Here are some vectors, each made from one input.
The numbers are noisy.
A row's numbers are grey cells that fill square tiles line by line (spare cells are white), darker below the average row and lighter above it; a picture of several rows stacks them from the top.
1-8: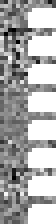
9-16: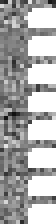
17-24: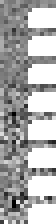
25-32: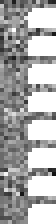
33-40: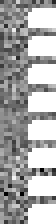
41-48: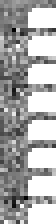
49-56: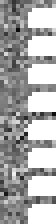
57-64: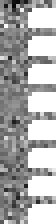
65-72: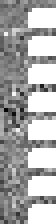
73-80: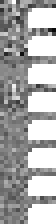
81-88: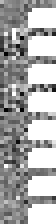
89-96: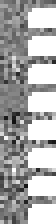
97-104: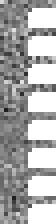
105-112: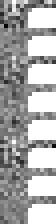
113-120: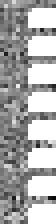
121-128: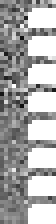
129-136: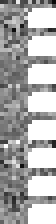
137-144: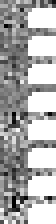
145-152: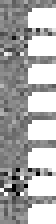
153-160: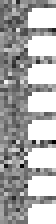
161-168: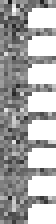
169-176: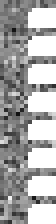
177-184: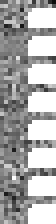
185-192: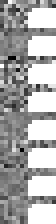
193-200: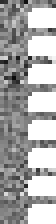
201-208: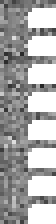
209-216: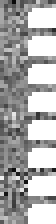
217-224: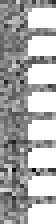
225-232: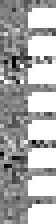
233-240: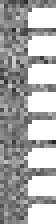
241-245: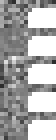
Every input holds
either a point on a 10-point circle and four true/false values, or a fixed value.
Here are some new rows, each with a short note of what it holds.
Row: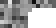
a fixed value
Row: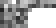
a point on a 10-point circle and four true/false values
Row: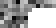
a fixed value
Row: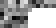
a fixed value
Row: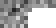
a point on a 10-point circle and four true/false values
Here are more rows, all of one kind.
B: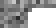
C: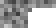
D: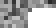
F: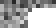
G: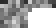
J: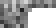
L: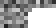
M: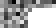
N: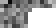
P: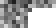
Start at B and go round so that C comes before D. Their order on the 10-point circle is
B, F, G, N, C, M, J, D, P, L.
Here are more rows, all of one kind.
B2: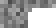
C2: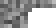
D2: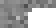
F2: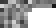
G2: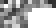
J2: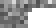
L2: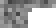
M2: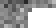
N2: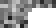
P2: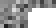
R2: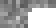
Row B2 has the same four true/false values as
D2, F2, L2 and P2.
